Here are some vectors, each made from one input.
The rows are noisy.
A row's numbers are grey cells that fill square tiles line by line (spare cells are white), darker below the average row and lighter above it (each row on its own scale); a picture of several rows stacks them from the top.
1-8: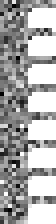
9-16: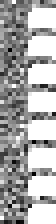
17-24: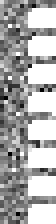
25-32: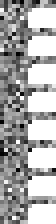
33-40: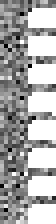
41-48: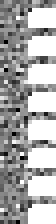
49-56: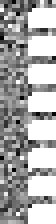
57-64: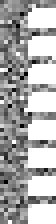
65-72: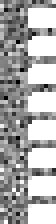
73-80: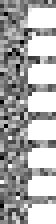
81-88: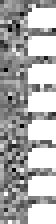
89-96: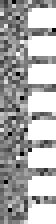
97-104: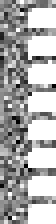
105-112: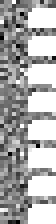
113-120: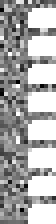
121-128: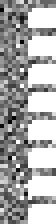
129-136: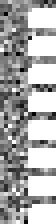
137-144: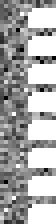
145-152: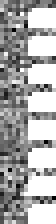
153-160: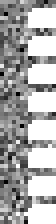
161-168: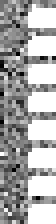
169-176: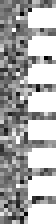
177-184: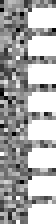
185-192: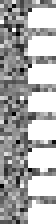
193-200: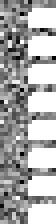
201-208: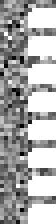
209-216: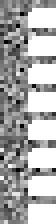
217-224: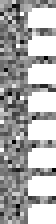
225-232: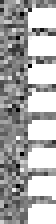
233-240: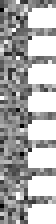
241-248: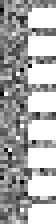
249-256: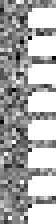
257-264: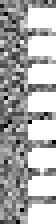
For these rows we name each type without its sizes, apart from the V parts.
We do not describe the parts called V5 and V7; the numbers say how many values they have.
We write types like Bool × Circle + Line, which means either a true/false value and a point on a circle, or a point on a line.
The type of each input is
(Label × Tree + V5) × V7.
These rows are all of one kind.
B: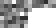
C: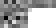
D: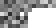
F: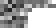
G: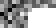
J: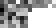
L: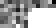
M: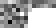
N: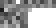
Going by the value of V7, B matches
F, G and M.
